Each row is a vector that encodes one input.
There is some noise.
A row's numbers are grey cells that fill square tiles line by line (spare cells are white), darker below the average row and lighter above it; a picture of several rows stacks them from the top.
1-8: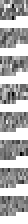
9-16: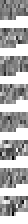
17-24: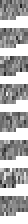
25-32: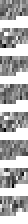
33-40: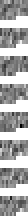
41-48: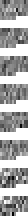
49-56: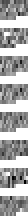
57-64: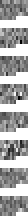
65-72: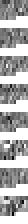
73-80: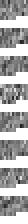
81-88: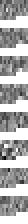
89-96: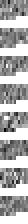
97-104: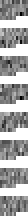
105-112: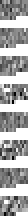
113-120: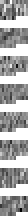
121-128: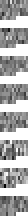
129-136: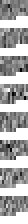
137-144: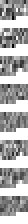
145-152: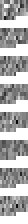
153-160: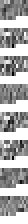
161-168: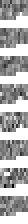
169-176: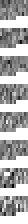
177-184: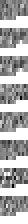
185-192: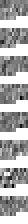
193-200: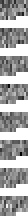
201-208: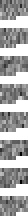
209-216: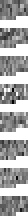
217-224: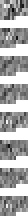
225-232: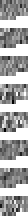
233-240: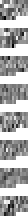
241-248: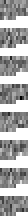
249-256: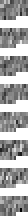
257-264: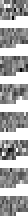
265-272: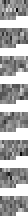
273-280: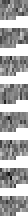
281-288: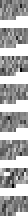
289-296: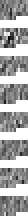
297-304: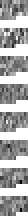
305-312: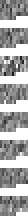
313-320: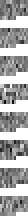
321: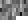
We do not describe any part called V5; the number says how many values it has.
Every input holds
either two values of V5, or a list of up to two points on an 11-point line.
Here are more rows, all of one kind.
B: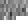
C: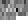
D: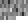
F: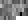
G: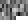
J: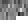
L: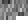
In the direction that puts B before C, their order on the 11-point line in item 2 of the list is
B, G, C, F, J, L, D.
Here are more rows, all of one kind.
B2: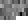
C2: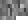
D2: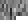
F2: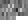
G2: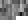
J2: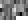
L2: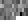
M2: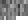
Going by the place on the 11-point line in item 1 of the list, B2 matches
J2 and L2.
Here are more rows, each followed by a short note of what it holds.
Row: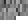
a list of two items
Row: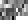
two values of V5
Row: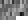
a list of two items
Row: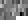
a list of two items
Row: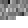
a list of two items
